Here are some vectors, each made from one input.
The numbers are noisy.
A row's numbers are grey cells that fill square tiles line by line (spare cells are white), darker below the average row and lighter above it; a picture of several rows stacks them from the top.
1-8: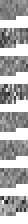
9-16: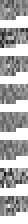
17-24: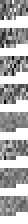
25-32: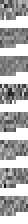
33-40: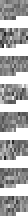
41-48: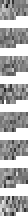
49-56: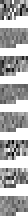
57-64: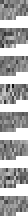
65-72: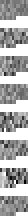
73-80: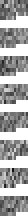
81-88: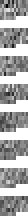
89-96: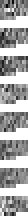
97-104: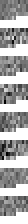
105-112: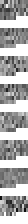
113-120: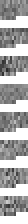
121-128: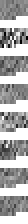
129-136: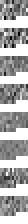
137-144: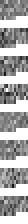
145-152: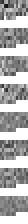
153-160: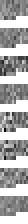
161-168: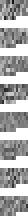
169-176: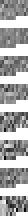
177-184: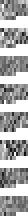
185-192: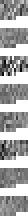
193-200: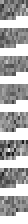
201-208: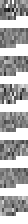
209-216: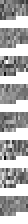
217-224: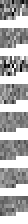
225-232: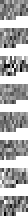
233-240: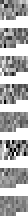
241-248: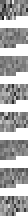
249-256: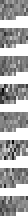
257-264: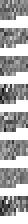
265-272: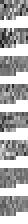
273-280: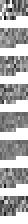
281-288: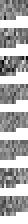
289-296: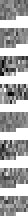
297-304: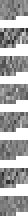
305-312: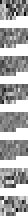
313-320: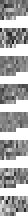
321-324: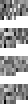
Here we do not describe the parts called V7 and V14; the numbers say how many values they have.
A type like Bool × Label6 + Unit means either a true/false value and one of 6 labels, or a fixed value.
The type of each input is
Bool × (Line4 × Line6 × V7 + V14) + Unit.
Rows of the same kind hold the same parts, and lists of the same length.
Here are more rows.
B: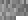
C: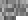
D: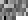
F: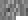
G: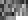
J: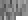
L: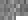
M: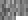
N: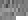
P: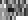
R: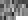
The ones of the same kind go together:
B, C, D, J, L, N, R
F, G, M
P

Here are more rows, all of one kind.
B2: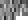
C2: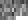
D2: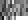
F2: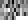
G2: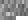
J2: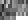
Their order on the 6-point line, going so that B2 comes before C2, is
B2, G2, J2, C2, D2, F2.
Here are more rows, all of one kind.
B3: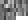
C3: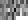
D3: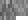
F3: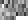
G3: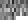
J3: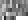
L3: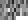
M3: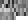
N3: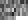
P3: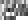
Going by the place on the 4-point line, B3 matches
J3 and L3.
